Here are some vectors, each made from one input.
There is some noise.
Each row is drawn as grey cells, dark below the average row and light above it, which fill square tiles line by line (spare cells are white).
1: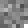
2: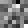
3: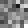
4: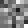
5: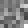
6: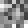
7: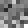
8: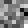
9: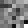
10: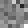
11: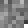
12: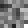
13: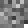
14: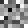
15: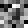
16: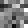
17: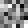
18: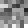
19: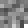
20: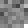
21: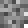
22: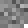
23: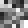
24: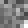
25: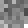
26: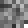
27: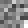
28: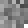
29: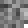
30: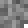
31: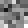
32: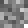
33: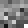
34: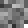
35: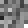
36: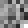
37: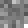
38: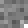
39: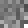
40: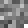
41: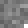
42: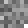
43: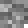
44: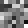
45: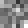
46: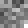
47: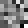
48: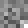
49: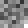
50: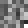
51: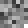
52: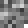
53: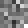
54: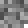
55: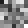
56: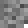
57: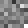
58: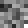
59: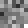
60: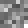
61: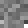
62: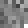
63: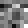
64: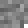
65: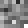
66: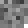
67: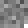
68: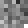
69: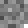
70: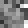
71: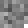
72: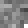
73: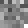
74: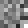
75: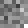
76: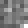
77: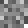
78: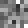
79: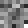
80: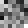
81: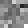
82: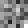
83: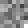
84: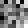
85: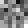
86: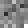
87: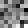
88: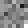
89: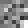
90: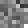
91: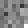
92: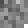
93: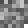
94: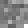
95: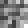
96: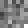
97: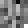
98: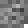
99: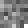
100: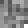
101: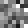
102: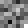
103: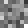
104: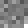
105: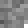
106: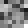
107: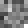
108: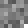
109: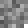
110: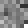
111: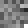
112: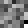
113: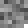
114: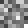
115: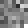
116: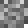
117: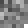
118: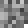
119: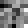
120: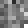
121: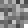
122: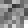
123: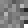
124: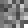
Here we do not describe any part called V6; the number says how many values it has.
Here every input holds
a list of up to two items, each a true/false value and a value of V6.
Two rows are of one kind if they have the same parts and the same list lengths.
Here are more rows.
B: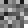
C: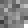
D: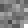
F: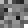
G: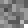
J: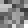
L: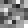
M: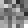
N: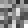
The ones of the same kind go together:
B
C, D, F, N
G, J, L, M

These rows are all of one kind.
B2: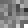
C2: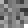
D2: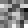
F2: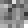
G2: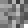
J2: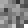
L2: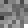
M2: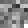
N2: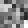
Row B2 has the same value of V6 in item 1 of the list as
F2, J2 and L2.
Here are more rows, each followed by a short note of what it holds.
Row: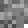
a list of one item
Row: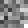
a list of one item
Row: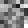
the empty list
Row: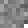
a list of two items
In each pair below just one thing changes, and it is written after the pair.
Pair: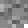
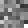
the value of V6 in item 1 of the list
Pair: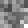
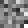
the true/false value in item 1 of the list
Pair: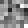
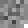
the value of V6 in item 1 of the list
